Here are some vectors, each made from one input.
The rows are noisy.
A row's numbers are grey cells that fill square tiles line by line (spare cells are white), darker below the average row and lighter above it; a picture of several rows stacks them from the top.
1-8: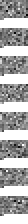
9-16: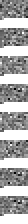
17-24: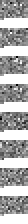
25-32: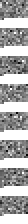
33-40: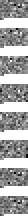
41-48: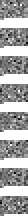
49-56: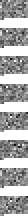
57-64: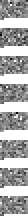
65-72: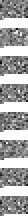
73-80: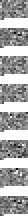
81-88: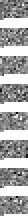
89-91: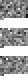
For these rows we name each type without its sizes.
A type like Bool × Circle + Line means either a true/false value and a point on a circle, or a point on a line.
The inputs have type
Line + Tree.
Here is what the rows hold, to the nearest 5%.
About 55% of them hold a point on a line. The rest hold a node of a tree.
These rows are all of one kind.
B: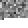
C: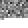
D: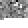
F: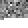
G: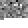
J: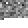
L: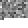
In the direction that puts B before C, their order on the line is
J, B, L, F, C, G, D.
